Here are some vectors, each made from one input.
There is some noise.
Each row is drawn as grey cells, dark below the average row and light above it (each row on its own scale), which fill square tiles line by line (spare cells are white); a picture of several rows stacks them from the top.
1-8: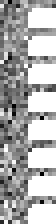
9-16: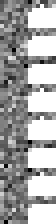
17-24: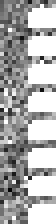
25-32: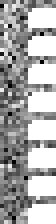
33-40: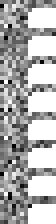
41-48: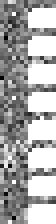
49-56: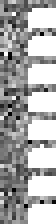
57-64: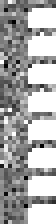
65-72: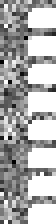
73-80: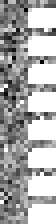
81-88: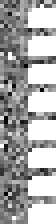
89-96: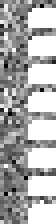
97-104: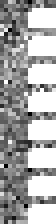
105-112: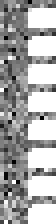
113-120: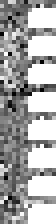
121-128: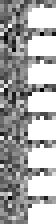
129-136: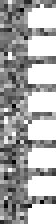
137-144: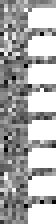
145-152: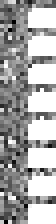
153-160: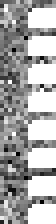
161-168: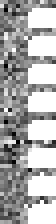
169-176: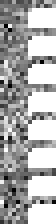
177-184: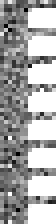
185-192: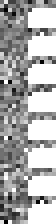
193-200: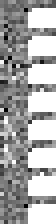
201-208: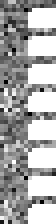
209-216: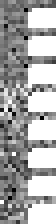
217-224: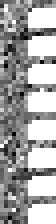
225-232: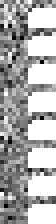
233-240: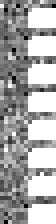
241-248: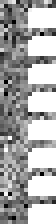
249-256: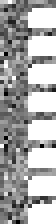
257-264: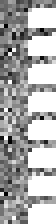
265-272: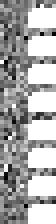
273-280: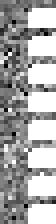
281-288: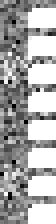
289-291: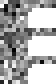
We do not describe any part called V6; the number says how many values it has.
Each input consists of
a list of up to three items, each a true/false value and a value of V6.
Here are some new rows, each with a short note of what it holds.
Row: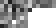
a list of two items
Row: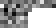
a list of two items
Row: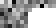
the empty list
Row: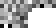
a list of one item
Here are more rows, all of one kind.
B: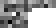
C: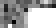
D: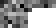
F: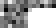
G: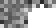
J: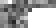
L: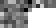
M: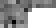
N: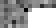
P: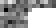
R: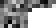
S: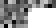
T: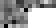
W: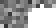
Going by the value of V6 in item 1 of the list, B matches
F, J and P.
